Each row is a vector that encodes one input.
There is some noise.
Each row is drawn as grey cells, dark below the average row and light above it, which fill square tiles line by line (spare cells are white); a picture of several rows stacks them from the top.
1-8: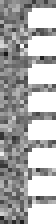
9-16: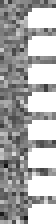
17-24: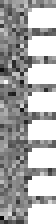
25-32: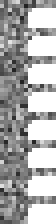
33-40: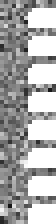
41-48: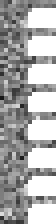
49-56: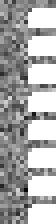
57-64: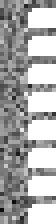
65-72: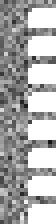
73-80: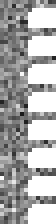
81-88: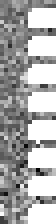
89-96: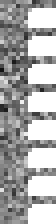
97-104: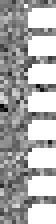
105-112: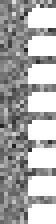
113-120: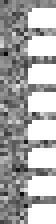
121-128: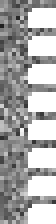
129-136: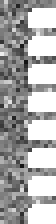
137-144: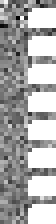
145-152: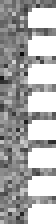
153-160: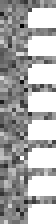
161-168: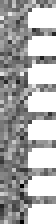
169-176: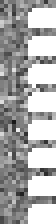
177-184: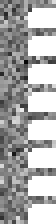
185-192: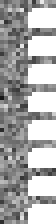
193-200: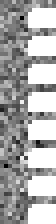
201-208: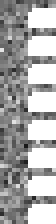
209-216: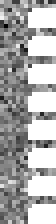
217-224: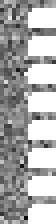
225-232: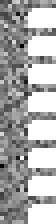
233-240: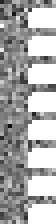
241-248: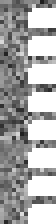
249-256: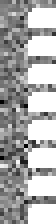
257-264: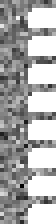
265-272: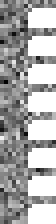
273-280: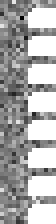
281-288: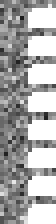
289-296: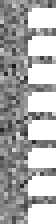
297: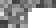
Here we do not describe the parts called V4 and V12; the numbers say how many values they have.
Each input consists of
a value of V12, together with either one of 5 labels and a true/false value, or a value of V4.
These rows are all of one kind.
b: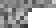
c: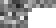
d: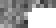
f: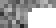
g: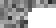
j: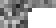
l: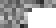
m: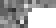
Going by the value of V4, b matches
c and j.
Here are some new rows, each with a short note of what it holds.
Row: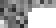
a value of V4 and a value of V12
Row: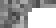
one of 5 labels, a true/false value and a value of V12
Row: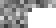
a value of V4 and a value of V12
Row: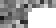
one of 5 labels, a true/false value and a value of V12
